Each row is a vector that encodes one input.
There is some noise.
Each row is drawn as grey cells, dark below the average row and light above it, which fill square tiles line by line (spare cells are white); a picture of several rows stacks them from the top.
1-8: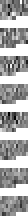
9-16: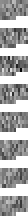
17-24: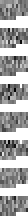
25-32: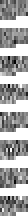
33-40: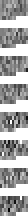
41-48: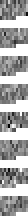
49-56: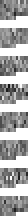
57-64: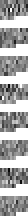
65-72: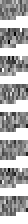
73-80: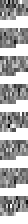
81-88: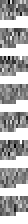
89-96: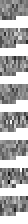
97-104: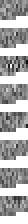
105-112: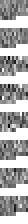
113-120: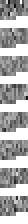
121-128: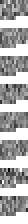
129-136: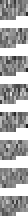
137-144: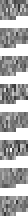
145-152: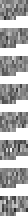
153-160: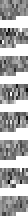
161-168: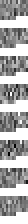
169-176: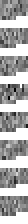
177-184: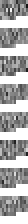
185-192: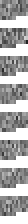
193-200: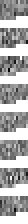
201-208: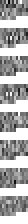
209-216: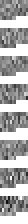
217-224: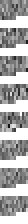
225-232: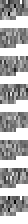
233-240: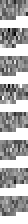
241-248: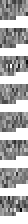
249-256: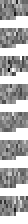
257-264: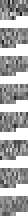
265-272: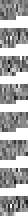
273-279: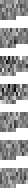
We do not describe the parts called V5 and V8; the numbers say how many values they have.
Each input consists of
either a point on a 7-point line, or a true/false value and a value of V8, or a value of V5.
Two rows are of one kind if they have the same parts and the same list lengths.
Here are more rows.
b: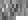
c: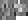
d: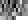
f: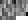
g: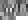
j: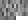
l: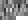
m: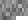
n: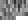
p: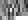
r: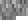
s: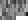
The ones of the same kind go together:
b, c, j, m, r
d
f, g, l, n, p, s

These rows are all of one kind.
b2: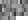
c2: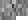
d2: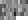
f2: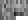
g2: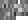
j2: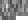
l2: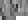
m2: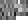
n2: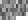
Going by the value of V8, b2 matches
d2 and n2.
